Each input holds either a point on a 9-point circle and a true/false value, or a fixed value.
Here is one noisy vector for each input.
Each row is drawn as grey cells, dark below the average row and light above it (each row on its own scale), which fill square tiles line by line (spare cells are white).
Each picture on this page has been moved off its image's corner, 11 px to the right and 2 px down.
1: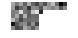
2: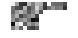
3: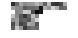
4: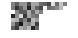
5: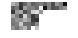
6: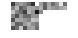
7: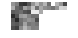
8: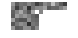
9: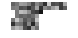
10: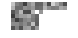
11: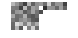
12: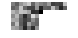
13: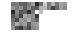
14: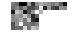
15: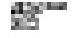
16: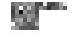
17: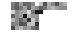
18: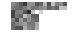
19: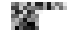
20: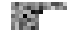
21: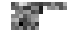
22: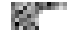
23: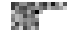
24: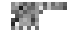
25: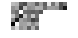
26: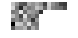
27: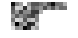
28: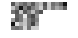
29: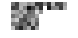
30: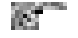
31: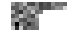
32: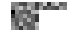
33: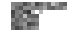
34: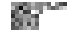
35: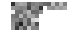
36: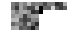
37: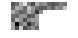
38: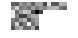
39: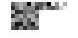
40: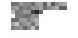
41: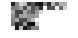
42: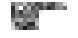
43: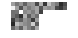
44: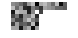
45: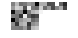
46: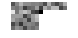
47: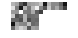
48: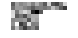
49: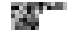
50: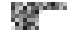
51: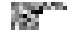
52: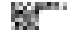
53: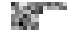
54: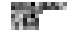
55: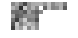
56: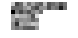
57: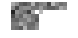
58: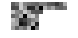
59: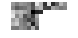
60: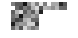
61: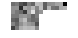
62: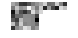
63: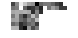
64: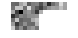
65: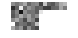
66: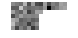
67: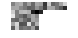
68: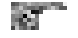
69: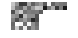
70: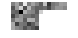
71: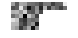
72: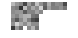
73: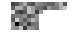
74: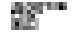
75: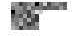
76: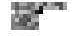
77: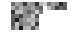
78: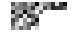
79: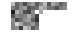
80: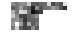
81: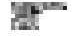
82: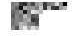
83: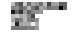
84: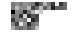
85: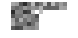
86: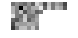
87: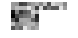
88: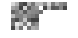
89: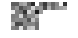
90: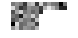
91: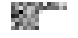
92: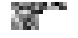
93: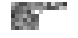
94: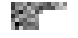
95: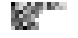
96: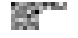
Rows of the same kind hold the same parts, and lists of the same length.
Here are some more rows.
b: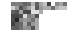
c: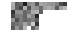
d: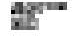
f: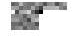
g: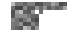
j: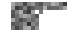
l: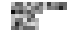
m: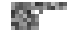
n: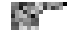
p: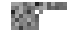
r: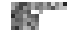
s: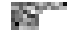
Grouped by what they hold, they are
b, c, f, g, j, m, n, p, r, s
d, l

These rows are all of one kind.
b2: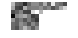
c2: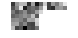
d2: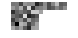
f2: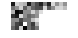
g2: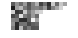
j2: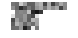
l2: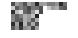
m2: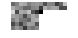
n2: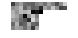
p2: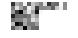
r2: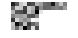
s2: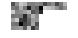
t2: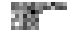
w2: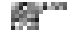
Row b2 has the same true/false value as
d2, l2 and w2.
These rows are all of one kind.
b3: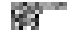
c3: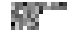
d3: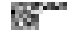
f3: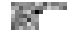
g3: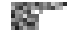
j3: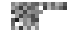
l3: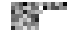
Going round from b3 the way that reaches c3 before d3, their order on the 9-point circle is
b3, c3, f3, j3, l3, d3, g3.
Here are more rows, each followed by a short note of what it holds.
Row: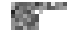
a point on a 9-point circle and a true/false value
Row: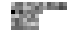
a fixed value
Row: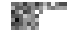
a point on a 9-point circle and a true/false value
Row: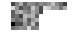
a point on a 9-point circle and a true/false value
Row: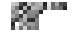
a point on a 9-point circle and a true/false value
